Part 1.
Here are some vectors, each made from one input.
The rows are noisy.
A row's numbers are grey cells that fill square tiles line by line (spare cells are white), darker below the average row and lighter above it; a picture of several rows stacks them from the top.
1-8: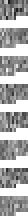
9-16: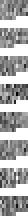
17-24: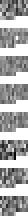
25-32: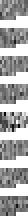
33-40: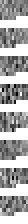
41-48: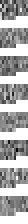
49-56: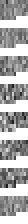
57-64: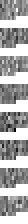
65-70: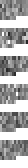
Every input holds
either a point on a 6-point line, or a point on an 8-point line.
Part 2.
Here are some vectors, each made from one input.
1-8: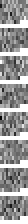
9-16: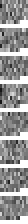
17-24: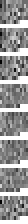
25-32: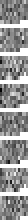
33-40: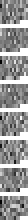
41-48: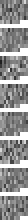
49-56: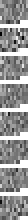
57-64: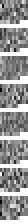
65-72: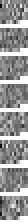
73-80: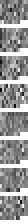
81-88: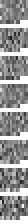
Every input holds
either a point on a 7-point line, or a point on an 8-point line.
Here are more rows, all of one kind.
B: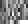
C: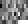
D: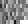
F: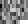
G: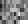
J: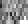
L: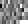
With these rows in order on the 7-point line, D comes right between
J and L.
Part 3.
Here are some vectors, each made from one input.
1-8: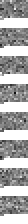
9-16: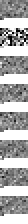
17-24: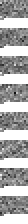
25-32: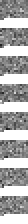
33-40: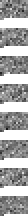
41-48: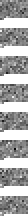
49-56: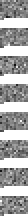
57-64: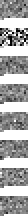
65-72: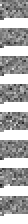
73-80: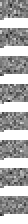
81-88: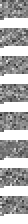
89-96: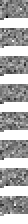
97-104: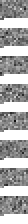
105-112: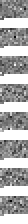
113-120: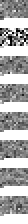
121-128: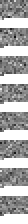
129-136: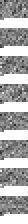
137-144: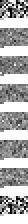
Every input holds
either a point on a 6-point circle and a node of a 13-node tree, or a fixed value.
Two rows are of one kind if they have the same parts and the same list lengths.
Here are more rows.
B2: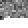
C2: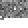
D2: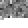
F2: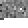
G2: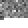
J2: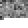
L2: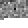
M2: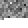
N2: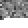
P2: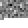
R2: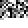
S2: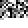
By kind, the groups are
B2, C2, D2, F2, G2, J2, L2, M2, N2, P2
R2, S2

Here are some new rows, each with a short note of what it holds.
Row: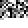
a fixed value
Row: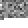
a point on a 6-point circle and a node of a 13-node tree
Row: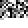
a fixed value
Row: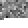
a point on a 6-point circle and a node of a 13-node tree
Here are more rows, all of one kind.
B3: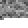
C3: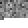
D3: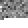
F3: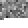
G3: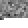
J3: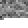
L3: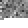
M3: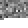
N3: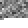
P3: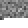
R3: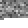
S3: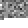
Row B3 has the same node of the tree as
G3 and J3.
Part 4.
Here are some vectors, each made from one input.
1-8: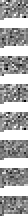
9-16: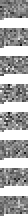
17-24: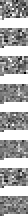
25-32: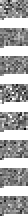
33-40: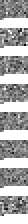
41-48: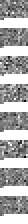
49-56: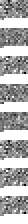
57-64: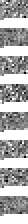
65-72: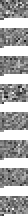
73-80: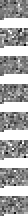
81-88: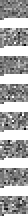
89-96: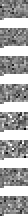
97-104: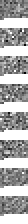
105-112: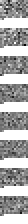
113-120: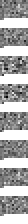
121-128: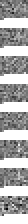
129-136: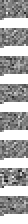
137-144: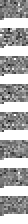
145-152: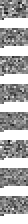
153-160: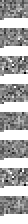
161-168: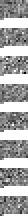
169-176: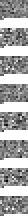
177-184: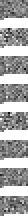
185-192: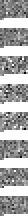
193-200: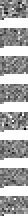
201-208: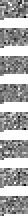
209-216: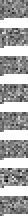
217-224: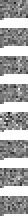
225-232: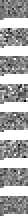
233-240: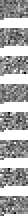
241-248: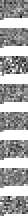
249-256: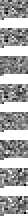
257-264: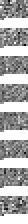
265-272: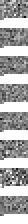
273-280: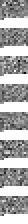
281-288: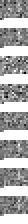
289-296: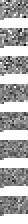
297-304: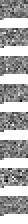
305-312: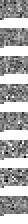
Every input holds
either a fixed value, or a point on a 14-point line and a point on a 15-point line, or three true/false values.
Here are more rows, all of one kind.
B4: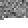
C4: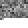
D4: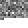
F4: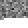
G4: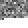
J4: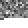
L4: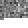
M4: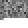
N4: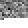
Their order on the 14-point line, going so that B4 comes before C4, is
J4, M4, D4, B4, G4, N4, L4, F4, C4.
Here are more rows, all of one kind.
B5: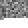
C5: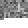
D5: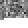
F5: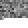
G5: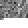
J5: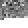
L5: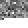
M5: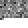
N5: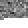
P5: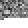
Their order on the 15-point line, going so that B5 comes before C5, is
P5, L5, J5, D5, B5, N5, F5, G5, C5, M5.
